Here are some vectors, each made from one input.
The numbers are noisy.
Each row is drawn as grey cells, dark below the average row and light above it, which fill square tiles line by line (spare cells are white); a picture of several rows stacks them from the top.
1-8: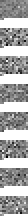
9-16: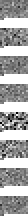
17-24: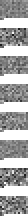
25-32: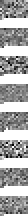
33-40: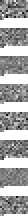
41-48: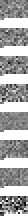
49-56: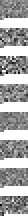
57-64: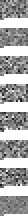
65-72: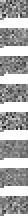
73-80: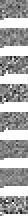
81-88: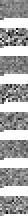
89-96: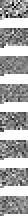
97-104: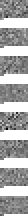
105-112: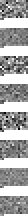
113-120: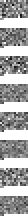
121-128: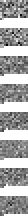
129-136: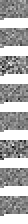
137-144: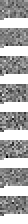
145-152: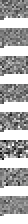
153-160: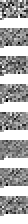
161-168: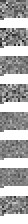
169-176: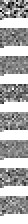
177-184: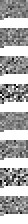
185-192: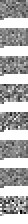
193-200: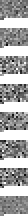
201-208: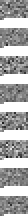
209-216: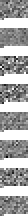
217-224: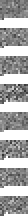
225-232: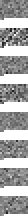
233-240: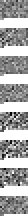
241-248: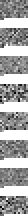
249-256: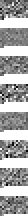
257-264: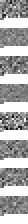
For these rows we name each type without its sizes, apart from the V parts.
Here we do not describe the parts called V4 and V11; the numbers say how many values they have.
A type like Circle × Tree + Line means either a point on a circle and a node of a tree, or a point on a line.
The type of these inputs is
Line × (Line × Line + V11) × (Line + V4).
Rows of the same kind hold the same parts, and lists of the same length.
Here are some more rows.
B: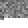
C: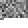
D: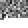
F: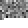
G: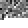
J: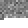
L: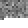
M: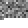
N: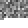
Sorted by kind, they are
B, G
C
D, L, N
F, J, M

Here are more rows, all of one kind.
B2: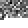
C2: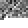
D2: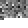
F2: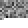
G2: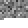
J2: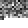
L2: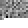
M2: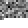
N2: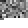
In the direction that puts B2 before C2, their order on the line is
N2, G2, D2, F2, L2, B2, M2, C2, J2.
